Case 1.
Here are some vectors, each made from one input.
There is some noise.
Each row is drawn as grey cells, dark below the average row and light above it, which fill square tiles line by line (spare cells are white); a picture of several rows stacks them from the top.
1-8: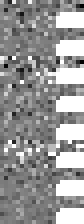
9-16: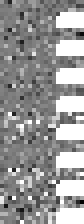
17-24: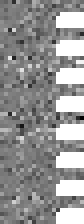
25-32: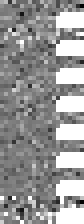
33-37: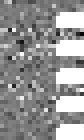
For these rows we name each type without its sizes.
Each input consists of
a point on a line.
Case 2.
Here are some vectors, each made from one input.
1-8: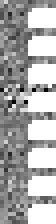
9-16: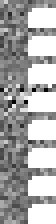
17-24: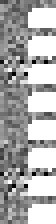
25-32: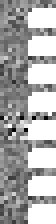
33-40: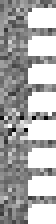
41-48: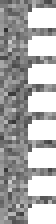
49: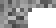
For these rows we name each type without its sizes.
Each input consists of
either a fixed value, or a node of a tree.
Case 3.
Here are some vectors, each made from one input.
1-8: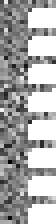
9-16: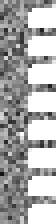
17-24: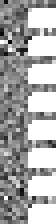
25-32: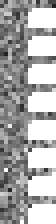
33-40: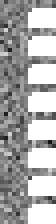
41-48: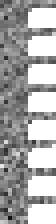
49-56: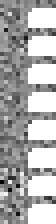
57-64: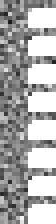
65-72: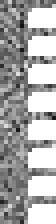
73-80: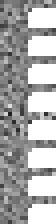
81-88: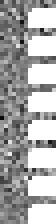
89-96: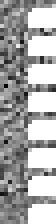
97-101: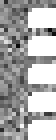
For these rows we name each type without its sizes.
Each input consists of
a point on a line.
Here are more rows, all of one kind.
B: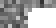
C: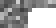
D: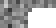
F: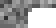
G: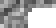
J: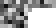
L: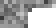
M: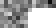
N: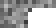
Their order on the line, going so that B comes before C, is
L, G, D, N, B, C, F, J, M.
